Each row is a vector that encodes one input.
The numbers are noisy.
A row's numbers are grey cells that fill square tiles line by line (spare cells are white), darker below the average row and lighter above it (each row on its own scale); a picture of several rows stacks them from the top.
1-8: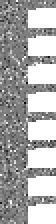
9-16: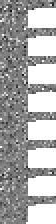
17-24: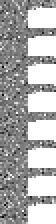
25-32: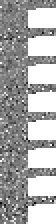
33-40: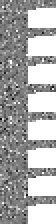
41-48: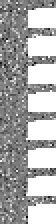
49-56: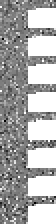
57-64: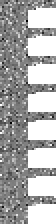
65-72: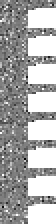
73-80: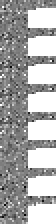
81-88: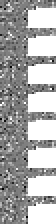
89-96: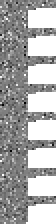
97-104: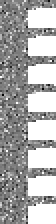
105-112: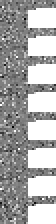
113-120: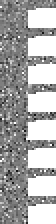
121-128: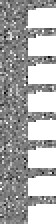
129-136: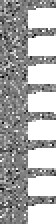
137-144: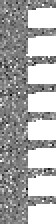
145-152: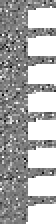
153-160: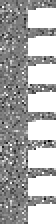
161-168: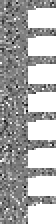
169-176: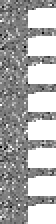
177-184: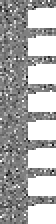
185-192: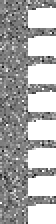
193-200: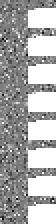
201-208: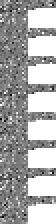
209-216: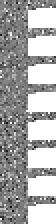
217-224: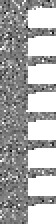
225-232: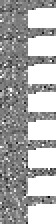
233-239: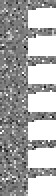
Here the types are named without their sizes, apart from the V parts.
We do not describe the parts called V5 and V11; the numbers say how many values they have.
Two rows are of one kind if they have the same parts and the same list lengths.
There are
4 kinds of row.
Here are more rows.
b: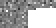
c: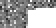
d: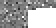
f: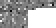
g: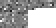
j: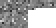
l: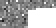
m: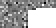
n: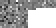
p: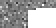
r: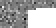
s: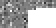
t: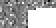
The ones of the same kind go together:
b, d, m, p, t
c
f, g, j
l, n, r, s

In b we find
three true/false values, a value of V5 and a value of V11.
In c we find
a point on a line.
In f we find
a value of V5 and a value of V11.
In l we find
a point on a line and three true/false values.
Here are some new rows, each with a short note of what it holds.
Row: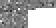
a value of V5 and a value of V11
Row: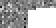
a point on a line and three true/false values
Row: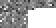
a value of V5 and a value of V11
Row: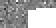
a point on a line and three true/false values
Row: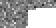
a point on a line
